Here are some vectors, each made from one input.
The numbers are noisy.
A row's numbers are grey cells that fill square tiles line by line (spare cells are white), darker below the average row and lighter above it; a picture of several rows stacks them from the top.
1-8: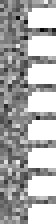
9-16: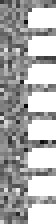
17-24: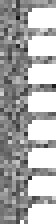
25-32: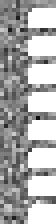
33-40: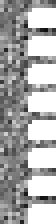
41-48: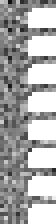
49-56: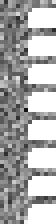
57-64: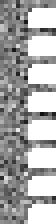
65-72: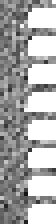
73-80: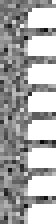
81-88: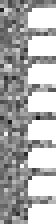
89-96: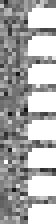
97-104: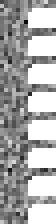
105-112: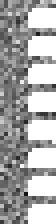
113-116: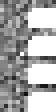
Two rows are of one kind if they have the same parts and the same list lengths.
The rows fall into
2 kinds.
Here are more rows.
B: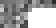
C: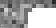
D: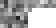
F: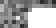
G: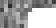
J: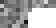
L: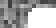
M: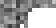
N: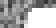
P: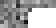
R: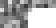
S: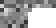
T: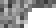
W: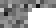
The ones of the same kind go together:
B, F, R, W
C, D, G, J, L, M, N, P, S, T

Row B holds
a point on a 4-point line and a point on a 7-point line.
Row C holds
a point on a 7-point line and a node of an 8-node tree.
